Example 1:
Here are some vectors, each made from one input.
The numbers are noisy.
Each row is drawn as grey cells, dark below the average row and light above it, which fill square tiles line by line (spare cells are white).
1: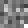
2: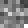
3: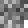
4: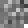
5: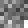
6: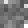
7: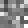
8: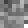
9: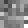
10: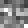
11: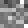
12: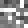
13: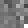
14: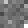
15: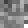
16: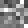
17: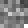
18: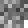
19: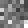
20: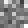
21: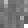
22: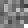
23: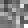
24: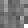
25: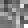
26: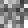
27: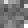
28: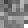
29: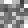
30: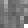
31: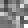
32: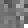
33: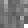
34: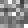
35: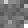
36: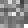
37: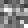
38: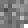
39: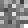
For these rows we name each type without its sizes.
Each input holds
a node of a tree.
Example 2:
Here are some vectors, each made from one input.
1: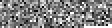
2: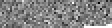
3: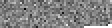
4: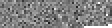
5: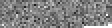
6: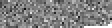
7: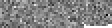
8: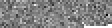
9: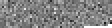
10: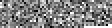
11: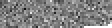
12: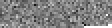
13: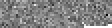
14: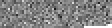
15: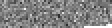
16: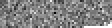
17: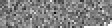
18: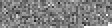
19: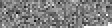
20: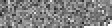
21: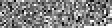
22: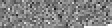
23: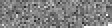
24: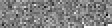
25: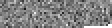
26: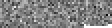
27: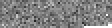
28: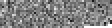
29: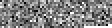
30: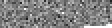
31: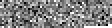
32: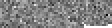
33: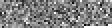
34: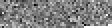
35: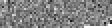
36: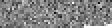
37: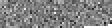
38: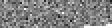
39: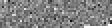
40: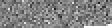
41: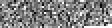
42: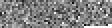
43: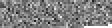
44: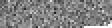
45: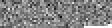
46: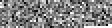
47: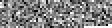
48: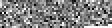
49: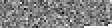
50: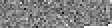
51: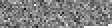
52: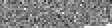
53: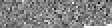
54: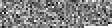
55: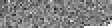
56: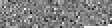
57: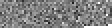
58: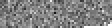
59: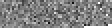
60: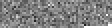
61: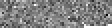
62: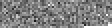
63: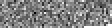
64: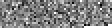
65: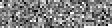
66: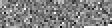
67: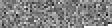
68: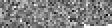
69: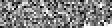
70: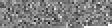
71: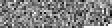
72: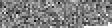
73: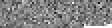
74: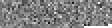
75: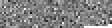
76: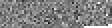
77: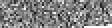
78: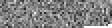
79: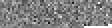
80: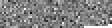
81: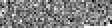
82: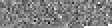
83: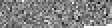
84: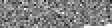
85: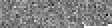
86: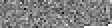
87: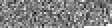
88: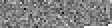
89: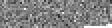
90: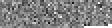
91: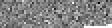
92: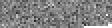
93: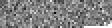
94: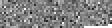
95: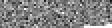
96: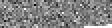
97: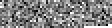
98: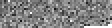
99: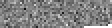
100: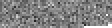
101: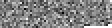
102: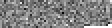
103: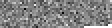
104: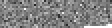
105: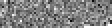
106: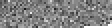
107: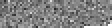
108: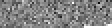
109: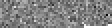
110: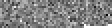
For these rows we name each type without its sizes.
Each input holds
either a fixed value, or three true/false values.
